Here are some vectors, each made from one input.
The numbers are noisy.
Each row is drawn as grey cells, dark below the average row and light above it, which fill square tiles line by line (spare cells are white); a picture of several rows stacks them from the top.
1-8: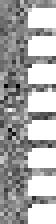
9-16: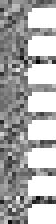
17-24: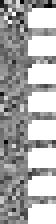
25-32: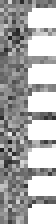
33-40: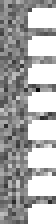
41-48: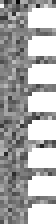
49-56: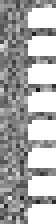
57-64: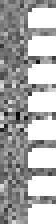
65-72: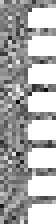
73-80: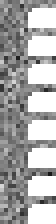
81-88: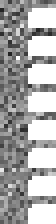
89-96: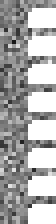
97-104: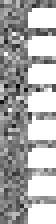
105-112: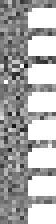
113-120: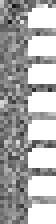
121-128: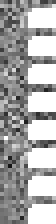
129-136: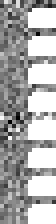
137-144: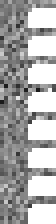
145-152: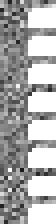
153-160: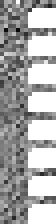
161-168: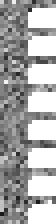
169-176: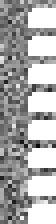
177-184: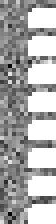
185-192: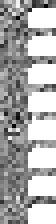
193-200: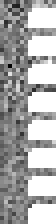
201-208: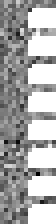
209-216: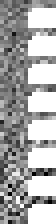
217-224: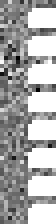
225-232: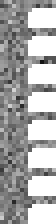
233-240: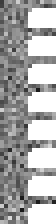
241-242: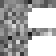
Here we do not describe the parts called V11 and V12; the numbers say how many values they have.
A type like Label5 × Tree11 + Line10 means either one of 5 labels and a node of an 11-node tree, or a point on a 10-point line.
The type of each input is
Bool × (Line5 + V11) + V12.
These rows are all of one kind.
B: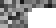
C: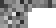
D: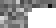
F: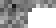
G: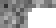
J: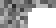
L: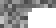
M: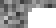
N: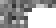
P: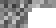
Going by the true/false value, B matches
C, G, M and P.
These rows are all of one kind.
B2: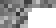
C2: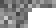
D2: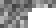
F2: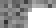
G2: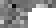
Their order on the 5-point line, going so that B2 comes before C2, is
B2, D2, C2, G2, F2.
